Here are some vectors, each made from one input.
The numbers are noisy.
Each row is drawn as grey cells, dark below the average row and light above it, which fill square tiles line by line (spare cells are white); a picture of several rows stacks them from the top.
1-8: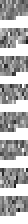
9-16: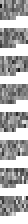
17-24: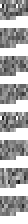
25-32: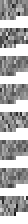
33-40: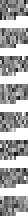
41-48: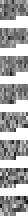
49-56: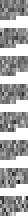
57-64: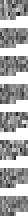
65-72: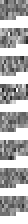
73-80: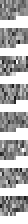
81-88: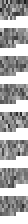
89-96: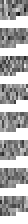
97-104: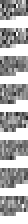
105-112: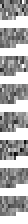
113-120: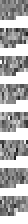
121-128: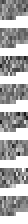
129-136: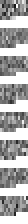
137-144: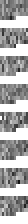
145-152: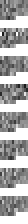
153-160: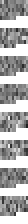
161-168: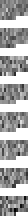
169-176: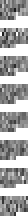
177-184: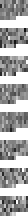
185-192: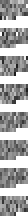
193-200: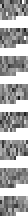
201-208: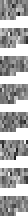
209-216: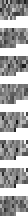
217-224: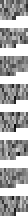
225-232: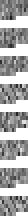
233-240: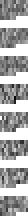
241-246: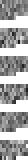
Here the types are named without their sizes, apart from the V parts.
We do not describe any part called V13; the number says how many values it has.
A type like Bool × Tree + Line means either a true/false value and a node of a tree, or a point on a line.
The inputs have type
Bool × V13 + Circle + Unit.
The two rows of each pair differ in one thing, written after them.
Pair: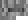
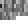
the value of V13
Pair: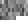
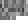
the value of V13
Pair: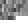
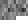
the true/false value
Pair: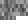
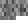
the value of V13
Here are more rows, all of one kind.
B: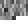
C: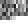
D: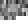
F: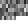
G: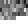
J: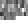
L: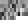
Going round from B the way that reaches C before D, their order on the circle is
B, C, L, J, D, G, F.
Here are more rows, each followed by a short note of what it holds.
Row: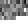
a point on a circle
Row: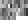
a fixed value
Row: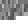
a true/false value and a value of V13
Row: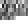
a point on a circle
